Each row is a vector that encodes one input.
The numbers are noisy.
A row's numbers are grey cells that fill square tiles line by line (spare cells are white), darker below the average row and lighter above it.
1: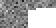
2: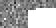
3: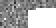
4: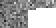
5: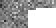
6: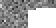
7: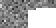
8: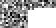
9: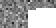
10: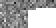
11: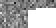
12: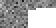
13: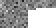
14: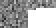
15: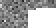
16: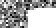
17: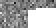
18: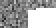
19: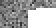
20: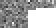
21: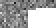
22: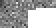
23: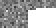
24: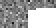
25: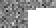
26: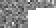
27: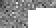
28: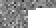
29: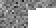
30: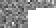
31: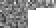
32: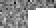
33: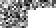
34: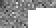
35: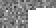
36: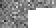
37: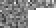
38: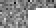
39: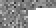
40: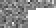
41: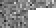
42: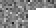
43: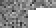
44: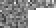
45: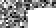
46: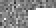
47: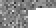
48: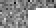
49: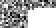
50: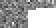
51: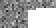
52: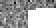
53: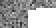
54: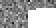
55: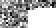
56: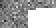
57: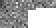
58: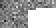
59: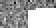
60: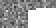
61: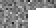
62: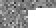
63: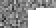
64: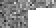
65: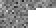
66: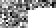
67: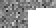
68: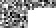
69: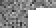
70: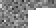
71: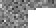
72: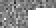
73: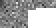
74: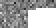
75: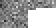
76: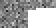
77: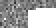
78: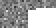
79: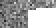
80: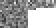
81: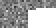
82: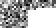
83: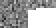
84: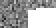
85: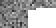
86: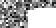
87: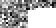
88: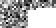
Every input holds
either one of 4 labels, or four true/false values.
